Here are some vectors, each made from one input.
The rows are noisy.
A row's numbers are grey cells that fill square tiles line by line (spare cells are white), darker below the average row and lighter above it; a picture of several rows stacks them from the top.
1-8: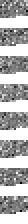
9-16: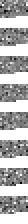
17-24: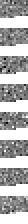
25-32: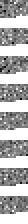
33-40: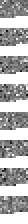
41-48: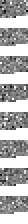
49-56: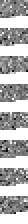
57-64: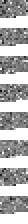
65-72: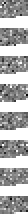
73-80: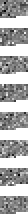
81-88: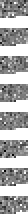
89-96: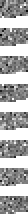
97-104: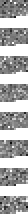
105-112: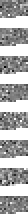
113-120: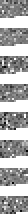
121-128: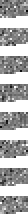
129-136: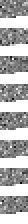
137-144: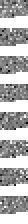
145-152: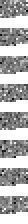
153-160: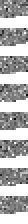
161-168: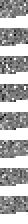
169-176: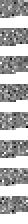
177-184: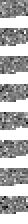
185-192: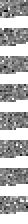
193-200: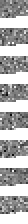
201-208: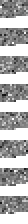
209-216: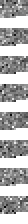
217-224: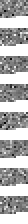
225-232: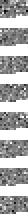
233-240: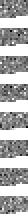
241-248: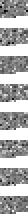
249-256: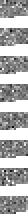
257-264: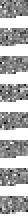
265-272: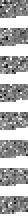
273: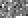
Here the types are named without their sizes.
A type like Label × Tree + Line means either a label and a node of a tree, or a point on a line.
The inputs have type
(Bool × Bool × Bool + Circle) × (Label + Line) × Line.
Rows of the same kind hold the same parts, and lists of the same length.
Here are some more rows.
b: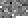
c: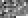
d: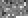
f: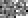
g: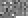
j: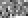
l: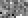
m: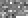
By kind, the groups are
b
c, d
f
g, j, l, m

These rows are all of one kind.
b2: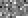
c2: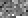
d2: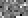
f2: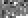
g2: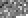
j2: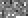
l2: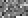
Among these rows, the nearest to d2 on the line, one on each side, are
b2 and l2.
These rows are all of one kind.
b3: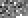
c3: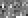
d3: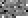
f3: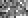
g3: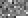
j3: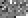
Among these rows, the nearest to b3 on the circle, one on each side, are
c3 and g3.
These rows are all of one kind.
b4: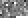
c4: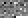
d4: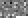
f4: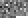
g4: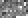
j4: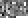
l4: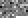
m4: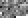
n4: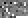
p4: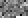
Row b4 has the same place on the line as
c4, f4 and n4.
